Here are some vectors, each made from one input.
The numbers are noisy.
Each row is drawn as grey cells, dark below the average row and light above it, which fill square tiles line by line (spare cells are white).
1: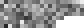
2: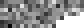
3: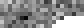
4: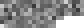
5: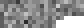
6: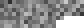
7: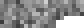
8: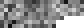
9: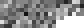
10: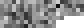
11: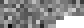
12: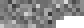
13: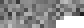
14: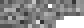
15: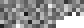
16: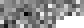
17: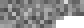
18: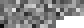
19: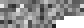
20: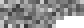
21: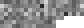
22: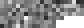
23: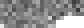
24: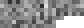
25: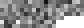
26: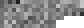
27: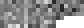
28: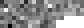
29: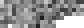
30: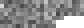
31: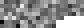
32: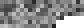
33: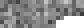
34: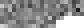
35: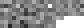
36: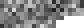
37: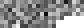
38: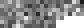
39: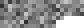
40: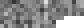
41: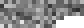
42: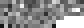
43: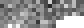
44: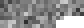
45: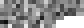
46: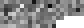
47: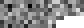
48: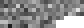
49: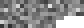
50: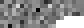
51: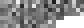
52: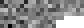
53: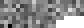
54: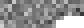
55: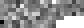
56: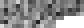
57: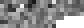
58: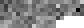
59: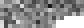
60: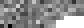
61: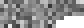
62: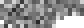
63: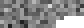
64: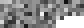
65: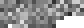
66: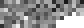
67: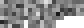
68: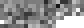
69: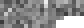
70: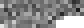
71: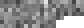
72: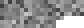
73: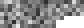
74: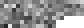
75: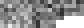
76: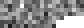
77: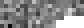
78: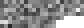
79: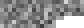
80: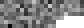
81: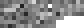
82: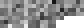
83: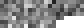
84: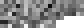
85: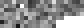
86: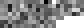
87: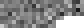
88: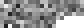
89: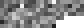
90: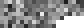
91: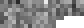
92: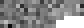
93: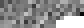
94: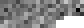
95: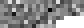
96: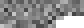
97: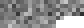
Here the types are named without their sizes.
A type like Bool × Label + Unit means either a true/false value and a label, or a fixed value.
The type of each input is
(Bool × Bool × Bool + Label) × (Tree + Unit).
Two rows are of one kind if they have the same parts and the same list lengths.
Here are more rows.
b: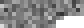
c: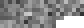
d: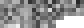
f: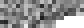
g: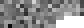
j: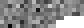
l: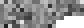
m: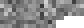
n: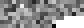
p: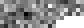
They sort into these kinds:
b, c, m
d, f, l, n
g, j
p

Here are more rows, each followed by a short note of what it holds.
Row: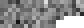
three true/false values
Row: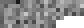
three true/false values
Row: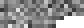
a node of a tree and three true/false values
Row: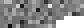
a label
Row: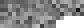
three true/false values
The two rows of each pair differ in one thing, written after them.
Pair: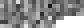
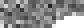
the node of the tree
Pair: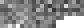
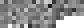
one of the three true/false values
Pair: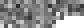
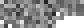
one of the three true/false values
